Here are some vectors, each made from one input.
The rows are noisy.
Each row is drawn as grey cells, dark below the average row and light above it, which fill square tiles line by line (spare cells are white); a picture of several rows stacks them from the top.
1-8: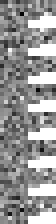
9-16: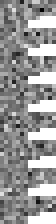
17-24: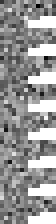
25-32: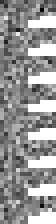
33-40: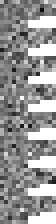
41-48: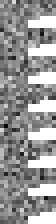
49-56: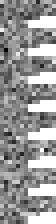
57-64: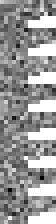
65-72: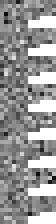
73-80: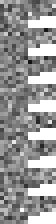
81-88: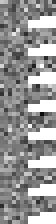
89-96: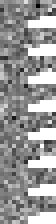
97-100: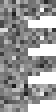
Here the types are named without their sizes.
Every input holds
two labels and a point on a line.
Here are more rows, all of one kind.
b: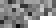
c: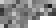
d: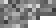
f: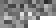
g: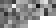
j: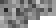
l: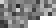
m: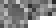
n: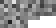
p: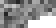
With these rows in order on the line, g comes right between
b and p.
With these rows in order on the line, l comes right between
c and d.
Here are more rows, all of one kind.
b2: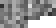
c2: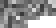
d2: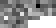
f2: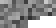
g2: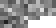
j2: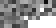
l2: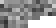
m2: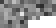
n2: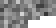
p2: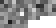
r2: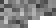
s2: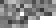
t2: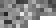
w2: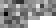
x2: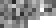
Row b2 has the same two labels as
m2, n2, p2 and r2.
